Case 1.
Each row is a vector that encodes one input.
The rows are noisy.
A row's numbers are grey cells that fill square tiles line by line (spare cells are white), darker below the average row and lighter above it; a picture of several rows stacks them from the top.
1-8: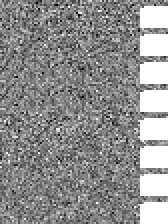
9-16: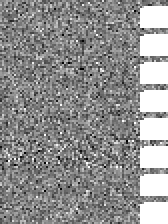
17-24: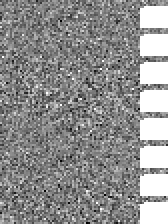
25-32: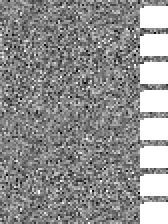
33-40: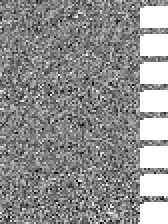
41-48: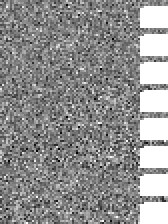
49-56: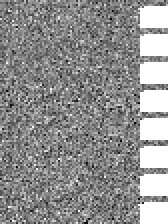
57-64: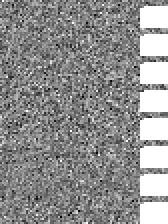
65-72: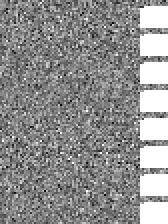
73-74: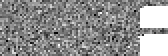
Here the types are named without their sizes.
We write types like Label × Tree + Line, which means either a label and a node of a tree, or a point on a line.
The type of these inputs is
(Bool × Bool × Bool + Unit) × Line.
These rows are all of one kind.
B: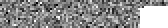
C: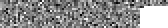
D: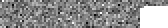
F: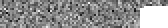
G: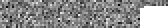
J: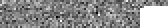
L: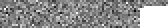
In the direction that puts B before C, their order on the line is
B, C, J, L, F, G, D.
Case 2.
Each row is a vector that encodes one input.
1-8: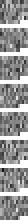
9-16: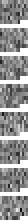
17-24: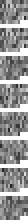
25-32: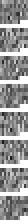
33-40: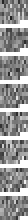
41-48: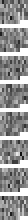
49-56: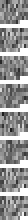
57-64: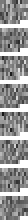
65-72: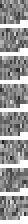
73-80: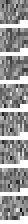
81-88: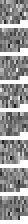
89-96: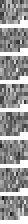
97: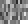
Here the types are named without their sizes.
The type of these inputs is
Bool × Line.
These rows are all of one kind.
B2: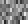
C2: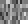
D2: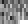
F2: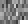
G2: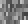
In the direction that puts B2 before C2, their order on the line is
G2, F2, B2, C2, D2.
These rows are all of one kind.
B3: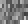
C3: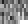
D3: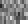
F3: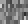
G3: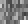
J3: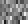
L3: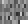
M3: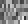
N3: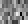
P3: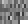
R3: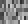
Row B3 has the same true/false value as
C3, F3, G3 and N3.
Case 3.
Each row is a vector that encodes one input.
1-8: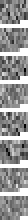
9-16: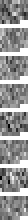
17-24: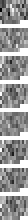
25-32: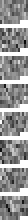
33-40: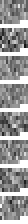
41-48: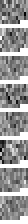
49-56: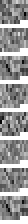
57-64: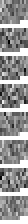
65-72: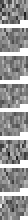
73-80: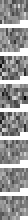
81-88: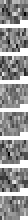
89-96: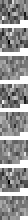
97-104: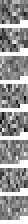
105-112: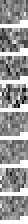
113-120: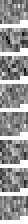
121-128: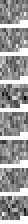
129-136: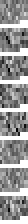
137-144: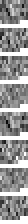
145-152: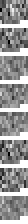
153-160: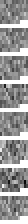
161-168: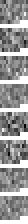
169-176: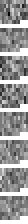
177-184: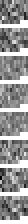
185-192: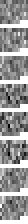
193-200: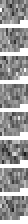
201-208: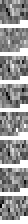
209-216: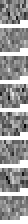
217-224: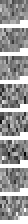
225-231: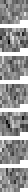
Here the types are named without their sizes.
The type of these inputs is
Bool × Bool × Bool + Tree.
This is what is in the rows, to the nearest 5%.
About 60% of them hold a node of a tree. The rest hold three true/false values.
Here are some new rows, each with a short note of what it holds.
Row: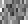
a node of a tree
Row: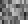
three true/false values
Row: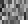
three true/false values
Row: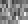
a node of a tree
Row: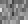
a node of a tree
